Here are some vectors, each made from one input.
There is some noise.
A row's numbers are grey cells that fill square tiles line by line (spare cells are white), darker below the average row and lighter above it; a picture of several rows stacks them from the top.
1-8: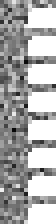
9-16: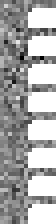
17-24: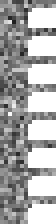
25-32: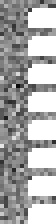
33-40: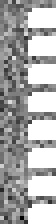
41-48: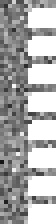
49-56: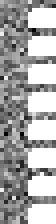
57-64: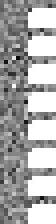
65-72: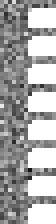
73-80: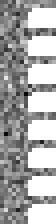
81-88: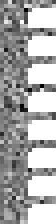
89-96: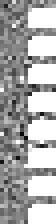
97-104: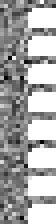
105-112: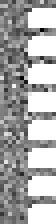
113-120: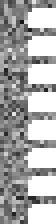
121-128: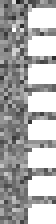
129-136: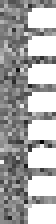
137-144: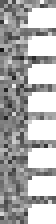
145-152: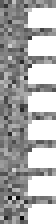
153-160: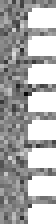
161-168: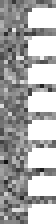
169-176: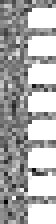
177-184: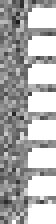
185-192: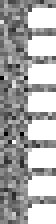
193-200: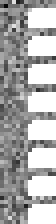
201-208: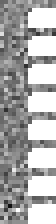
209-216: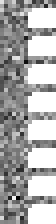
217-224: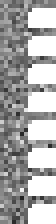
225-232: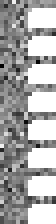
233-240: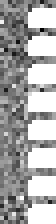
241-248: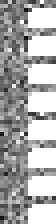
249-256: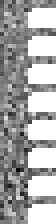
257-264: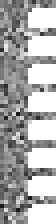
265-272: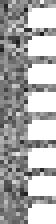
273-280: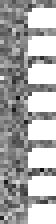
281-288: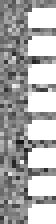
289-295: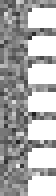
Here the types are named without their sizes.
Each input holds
a point on a circle, together with either a point on a circle, or four true/false values.
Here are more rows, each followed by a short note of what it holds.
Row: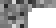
a point on each of two circles
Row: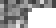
a point on each of two circles
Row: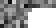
a point on each of two circles
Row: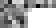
a point on a circle and four true/false values
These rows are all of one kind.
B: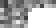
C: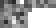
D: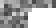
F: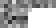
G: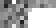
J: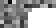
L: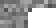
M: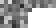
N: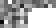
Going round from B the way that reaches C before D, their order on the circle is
B, C, L, M, N, D, F, J, G.
